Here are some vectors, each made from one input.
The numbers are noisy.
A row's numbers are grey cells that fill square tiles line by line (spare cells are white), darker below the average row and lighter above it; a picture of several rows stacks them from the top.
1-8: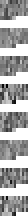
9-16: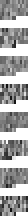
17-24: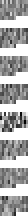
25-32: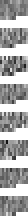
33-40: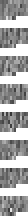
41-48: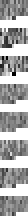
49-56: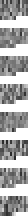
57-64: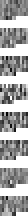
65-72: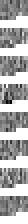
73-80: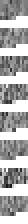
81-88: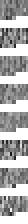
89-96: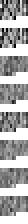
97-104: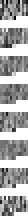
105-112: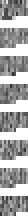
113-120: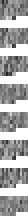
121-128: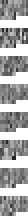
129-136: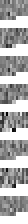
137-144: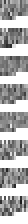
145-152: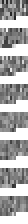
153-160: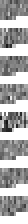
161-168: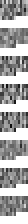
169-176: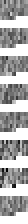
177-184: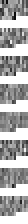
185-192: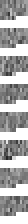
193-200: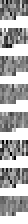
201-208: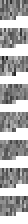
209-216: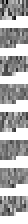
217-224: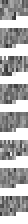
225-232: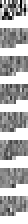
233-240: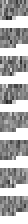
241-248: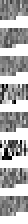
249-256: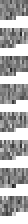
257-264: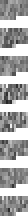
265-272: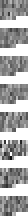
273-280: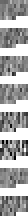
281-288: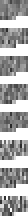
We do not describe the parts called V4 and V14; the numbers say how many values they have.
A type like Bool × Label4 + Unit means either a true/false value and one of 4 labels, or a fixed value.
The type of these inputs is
(Circle8 × V14 + Line7 × V4) × Line10.
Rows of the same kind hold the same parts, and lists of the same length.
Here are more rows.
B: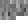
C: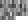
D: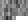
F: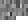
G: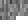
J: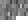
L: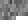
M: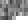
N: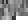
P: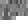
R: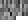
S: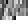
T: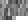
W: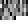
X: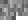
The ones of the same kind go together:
B, C, N, S, X
D, F, G, J, L, M, P, R, T, W

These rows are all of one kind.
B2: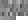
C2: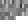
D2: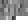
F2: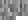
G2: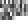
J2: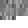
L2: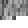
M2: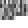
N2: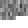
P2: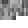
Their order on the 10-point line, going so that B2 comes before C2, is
P2, B2, F2, N2, M2, D2, J2, L2, G2, C2.
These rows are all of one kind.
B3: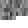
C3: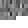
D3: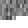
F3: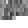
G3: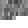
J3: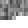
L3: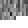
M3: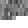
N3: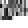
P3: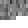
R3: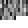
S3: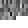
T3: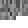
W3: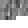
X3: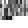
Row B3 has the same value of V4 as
J3, T3, W3 and X3.
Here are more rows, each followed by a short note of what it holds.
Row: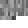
a point on an 8-point circle, a point on a 10-point line and a value of V14
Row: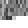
a point on a 7-point line, a point on a 10-point line and a value of V4
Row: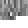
a point on an 8-point circle, a point on a 10-point line and a value of V14
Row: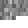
a point on an 8-point circle, a point on a 10-point line and a value of V14
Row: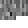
a point on a 7-point line, a point on a 10-point line and a value of V4
